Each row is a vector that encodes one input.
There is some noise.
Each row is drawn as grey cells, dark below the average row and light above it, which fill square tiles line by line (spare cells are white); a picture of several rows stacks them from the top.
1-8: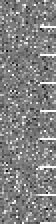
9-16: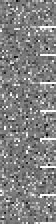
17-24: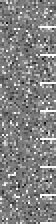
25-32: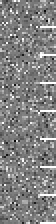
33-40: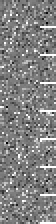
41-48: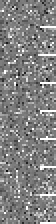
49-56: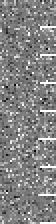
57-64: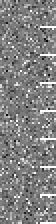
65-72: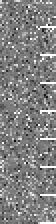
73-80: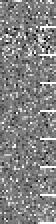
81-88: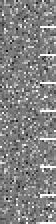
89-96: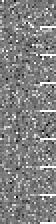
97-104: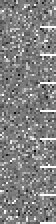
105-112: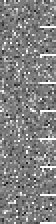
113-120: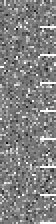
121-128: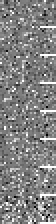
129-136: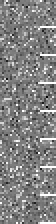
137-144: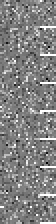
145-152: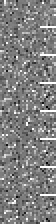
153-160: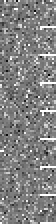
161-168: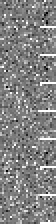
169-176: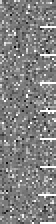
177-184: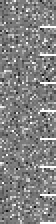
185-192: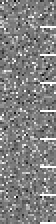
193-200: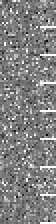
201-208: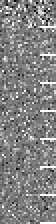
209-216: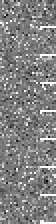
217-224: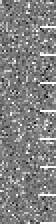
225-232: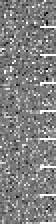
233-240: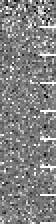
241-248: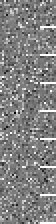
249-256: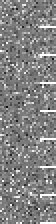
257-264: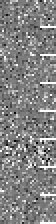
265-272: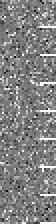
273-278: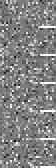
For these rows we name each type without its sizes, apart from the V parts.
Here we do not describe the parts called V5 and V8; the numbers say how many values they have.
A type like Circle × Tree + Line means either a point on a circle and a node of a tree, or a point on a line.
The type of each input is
Tree × (Tree + V5) × V8 + Unit.
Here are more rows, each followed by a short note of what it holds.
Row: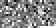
a fixed value
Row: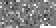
a node of a tree, a value of V5 and a value of V8
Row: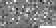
a node of each of two trees and a value of V8
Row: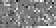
a node of each of two trees and a value of V8
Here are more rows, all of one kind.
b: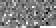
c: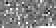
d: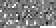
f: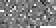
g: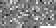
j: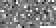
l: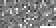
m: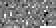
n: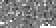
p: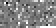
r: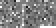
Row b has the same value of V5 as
c and r.
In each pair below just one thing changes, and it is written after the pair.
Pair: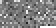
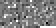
the value of V8
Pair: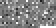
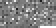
the node of one of the two trees
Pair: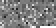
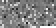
the node of one of the two trees
